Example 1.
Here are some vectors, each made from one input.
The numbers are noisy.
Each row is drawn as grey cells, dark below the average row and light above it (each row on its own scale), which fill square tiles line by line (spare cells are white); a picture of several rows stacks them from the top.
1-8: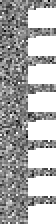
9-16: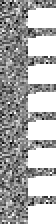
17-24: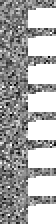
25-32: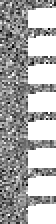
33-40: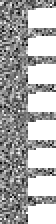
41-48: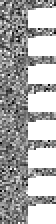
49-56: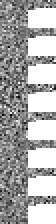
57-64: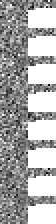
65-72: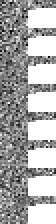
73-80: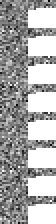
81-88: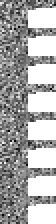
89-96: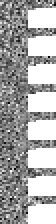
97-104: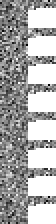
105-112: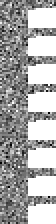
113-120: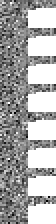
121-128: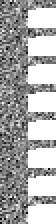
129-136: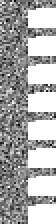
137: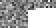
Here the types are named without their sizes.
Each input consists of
three true/false values.
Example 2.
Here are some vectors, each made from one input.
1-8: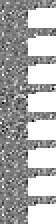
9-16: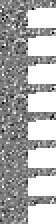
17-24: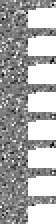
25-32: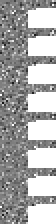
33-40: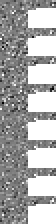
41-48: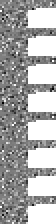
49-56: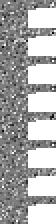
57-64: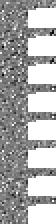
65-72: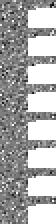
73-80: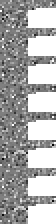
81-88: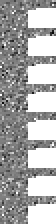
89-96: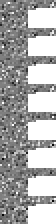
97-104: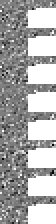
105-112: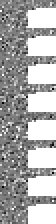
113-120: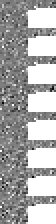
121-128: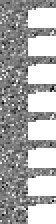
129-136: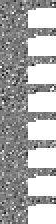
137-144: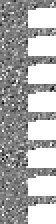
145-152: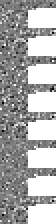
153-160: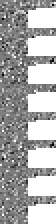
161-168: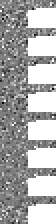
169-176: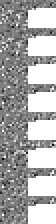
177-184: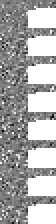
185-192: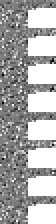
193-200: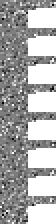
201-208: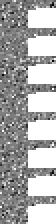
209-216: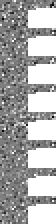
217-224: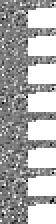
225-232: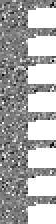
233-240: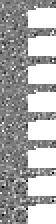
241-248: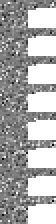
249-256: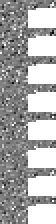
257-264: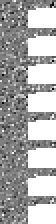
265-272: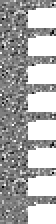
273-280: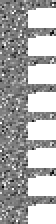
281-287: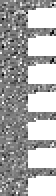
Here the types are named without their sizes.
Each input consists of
three true/false values.
